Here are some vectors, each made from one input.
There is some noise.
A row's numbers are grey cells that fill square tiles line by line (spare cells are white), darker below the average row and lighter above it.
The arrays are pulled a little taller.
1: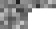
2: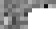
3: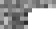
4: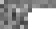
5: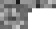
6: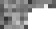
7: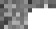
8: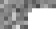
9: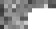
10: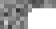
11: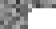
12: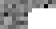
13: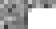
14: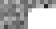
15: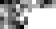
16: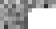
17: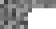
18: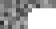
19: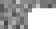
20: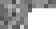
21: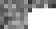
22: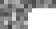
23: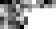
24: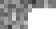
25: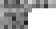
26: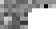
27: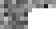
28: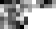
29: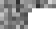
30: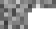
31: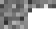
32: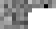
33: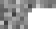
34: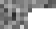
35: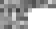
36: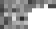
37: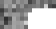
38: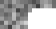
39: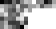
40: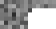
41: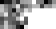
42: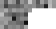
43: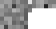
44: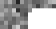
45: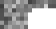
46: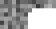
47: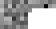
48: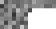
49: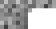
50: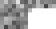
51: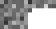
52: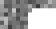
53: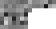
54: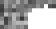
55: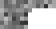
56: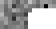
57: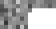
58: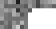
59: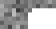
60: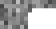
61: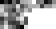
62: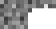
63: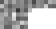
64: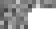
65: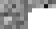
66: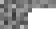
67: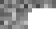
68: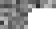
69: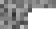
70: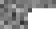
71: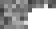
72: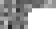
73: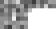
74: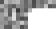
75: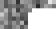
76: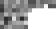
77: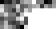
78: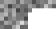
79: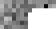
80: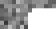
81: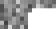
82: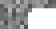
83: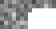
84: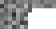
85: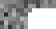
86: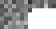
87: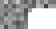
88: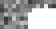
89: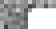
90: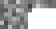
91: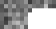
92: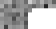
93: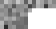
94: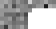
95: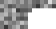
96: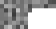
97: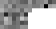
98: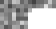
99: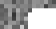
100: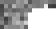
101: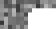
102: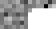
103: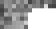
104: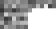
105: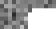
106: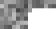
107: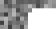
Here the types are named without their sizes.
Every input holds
a list of items, each a point on a line and a true/false value.
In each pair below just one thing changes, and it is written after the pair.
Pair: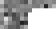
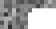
the true/false value in item 1 of the list
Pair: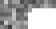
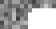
the place on the line in item 2 of the list
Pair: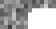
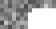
the place on the line in item 2 of the list
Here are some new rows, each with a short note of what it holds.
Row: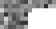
a list of two items
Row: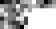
the empty list
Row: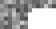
a list of two items
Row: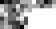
the empty list
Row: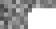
a list of one item
